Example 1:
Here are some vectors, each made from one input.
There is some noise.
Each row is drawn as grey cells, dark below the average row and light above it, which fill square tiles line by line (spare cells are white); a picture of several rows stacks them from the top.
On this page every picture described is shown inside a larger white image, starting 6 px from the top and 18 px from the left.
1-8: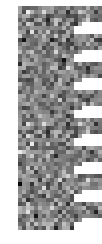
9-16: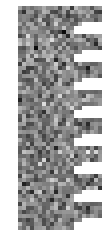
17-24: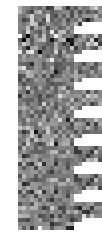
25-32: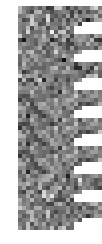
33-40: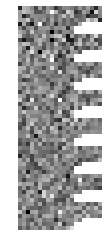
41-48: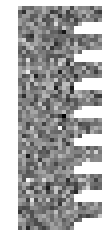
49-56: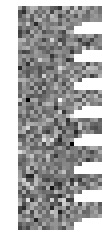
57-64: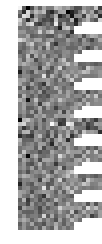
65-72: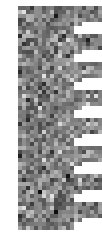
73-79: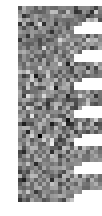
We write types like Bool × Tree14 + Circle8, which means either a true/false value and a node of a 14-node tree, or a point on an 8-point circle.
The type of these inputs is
Circle14.
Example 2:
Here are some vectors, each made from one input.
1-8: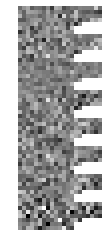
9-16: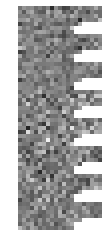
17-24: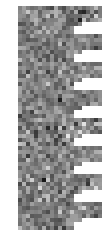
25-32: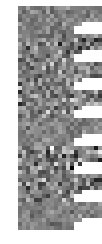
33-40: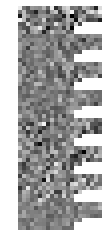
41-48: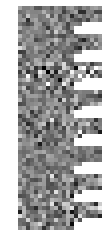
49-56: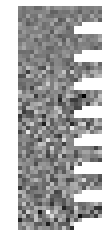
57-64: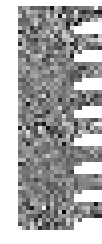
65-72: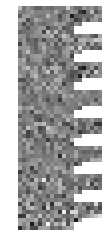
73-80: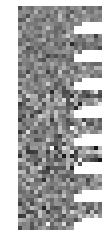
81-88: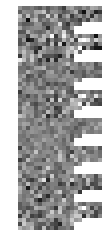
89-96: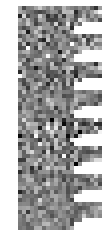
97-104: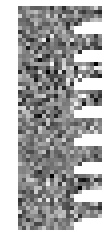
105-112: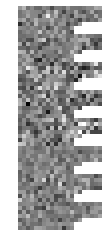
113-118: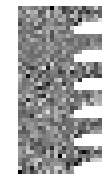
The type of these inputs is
Line13.
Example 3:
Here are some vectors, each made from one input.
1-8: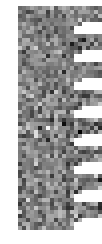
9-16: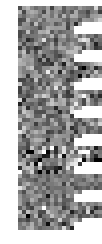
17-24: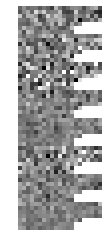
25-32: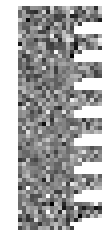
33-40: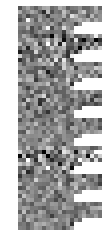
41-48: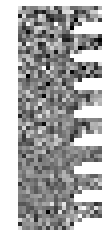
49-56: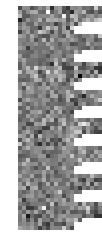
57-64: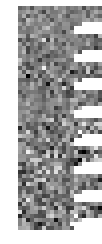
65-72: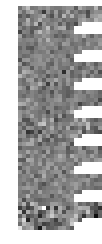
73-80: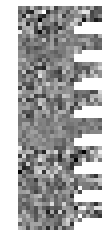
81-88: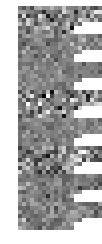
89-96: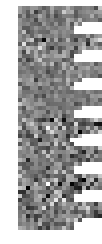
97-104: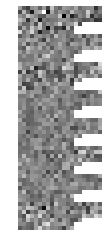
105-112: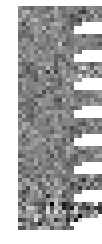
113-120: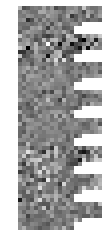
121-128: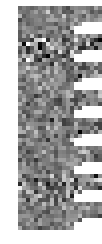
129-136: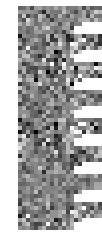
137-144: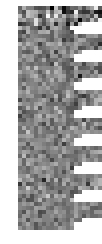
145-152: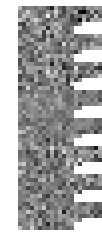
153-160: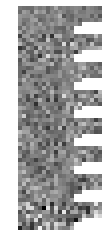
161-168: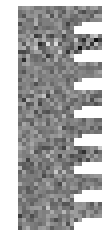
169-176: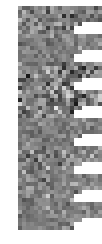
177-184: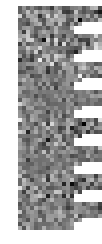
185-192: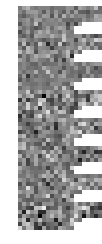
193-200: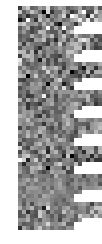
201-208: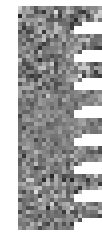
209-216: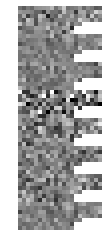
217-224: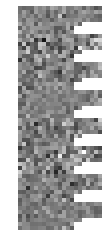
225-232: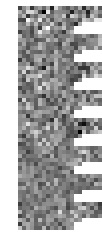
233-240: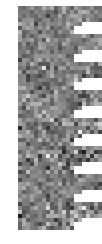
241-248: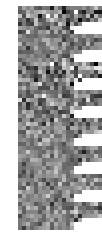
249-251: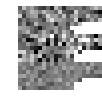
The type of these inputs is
Line17.
